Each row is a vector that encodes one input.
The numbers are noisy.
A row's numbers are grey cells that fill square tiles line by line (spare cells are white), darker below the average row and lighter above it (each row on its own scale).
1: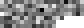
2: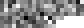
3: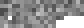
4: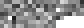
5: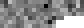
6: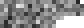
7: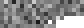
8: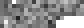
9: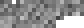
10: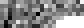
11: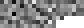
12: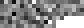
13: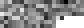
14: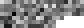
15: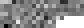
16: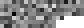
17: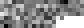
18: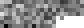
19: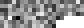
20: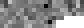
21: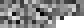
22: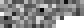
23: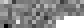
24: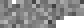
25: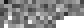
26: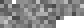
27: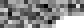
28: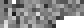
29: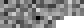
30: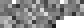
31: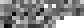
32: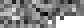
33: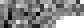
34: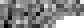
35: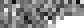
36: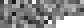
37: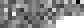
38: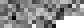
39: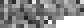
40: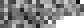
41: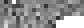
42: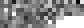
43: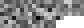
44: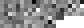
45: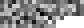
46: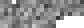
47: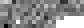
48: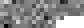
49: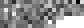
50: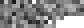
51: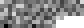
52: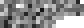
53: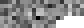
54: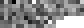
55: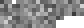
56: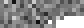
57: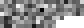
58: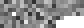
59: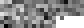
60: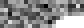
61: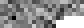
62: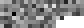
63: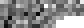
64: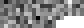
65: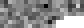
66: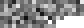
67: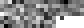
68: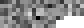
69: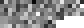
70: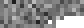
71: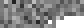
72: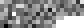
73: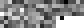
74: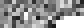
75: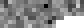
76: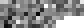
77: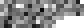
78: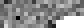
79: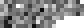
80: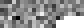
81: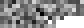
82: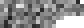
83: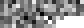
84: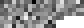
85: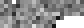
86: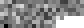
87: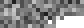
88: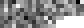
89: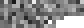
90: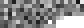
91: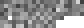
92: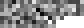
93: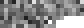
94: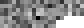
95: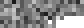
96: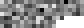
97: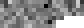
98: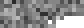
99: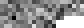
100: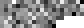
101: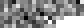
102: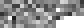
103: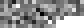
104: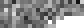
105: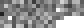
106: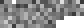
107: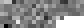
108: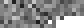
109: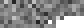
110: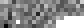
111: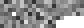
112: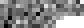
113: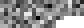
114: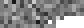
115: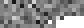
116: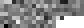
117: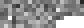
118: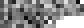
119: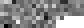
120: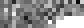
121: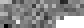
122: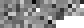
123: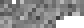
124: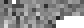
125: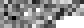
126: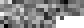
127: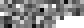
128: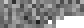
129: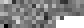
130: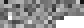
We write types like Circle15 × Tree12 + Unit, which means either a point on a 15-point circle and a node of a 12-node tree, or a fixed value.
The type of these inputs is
Bool × Bool × Bool + Label6 × Label6 + Unit.
